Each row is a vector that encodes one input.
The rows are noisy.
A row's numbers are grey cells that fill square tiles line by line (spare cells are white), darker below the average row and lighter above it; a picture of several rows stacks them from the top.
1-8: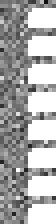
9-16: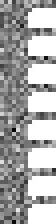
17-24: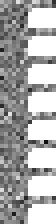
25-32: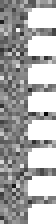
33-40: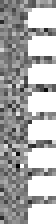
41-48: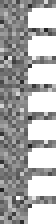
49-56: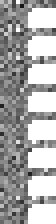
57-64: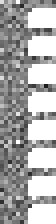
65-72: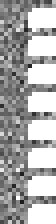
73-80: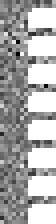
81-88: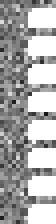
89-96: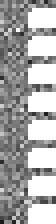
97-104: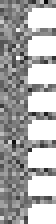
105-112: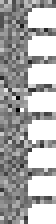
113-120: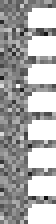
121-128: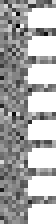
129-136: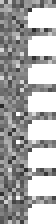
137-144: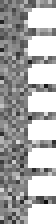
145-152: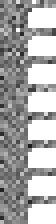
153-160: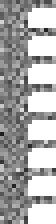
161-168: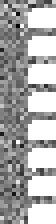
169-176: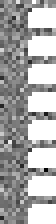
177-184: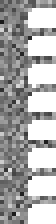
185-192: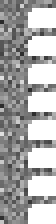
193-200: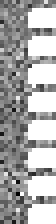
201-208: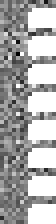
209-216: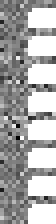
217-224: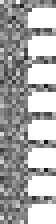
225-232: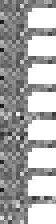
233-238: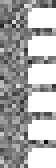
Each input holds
either a fixed value, or two labels (each one of 5), or three true/false values.
